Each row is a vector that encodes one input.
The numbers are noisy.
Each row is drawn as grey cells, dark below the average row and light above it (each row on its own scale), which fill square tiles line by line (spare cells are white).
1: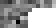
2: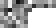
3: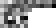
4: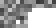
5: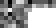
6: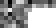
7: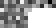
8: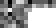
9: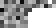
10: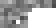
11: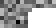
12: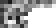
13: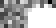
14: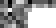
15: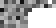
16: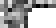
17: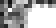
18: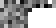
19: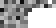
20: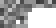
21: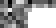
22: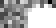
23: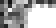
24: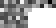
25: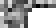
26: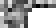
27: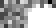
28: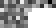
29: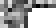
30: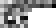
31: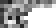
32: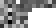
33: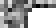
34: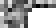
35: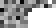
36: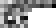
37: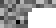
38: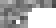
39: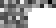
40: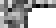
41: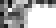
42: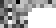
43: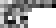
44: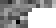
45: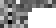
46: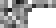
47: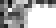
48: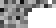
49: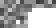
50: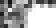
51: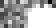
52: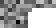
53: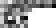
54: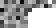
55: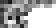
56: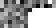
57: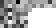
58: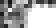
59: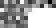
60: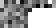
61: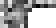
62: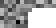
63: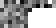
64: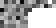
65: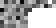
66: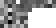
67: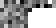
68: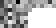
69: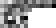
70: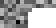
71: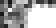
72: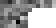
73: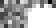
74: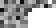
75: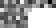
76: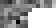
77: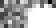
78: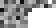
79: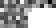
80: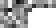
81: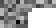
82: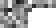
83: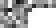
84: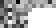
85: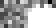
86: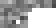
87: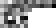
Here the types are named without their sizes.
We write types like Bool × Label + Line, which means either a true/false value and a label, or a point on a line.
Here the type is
Bool × Bool × Bool × Bool.
